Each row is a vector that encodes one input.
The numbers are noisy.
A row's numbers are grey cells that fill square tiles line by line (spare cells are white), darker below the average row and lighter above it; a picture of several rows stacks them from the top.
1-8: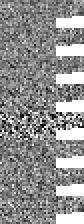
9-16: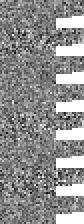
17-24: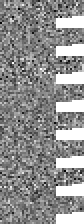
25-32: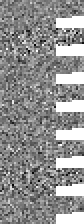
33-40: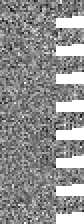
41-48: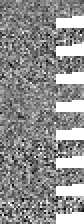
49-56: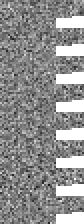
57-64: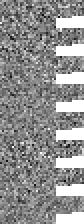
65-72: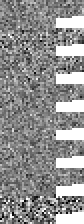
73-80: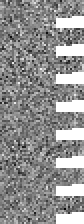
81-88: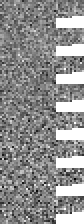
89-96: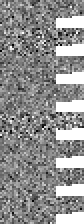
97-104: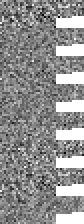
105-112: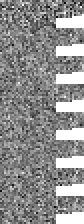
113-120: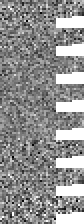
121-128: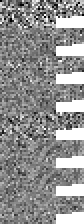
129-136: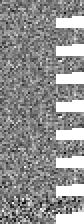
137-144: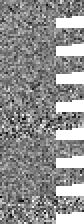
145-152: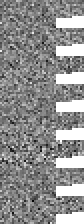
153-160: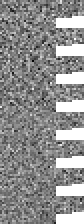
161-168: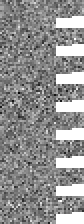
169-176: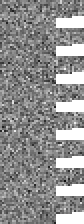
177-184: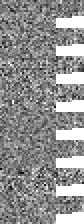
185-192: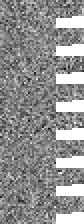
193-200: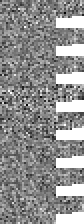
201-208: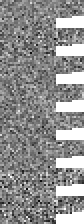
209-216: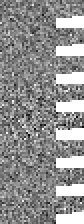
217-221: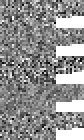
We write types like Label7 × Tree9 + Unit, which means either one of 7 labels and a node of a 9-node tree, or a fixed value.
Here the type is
Line12.
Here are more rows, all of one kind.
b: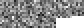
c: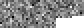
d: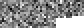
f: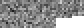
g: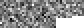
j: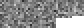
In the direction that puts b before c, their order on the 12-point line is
d, f, b, g, j, c.
